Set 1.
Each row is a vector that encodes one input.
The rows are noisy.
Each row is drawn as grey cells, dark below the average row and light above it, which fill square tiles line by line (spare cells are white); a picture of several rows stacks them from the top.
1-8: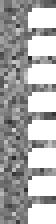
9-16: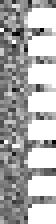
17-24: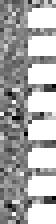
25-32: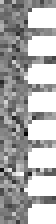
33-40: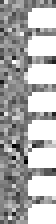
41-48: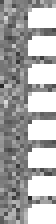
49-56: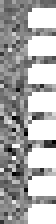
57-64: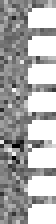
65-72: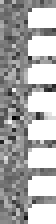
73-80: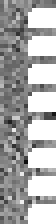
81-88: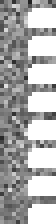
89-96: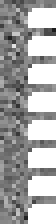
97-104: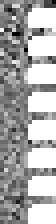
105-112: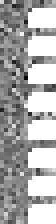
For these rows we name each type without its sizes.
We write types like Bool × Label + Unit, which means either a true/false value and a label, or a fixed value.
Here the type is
Line.
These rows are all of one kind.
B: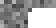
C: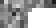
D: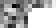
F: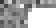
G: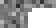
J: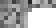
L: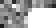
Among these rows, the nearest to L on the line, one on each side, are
G and J.
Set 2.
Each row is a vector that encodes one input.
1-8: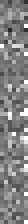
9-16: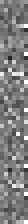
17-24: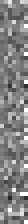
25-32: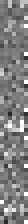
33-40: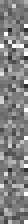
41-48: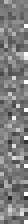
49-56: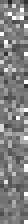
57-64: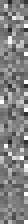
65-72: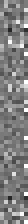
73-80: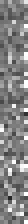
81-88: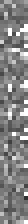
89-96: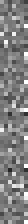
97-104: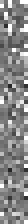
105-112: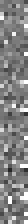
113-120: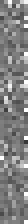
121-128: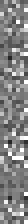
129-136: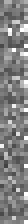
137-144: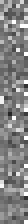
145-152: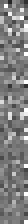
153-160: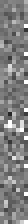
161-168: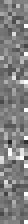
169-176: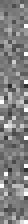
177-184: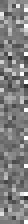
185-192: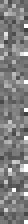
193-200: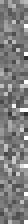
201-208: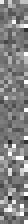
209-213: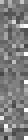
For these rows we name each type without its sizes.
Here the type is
Bool × Bool × Bool × Bool.
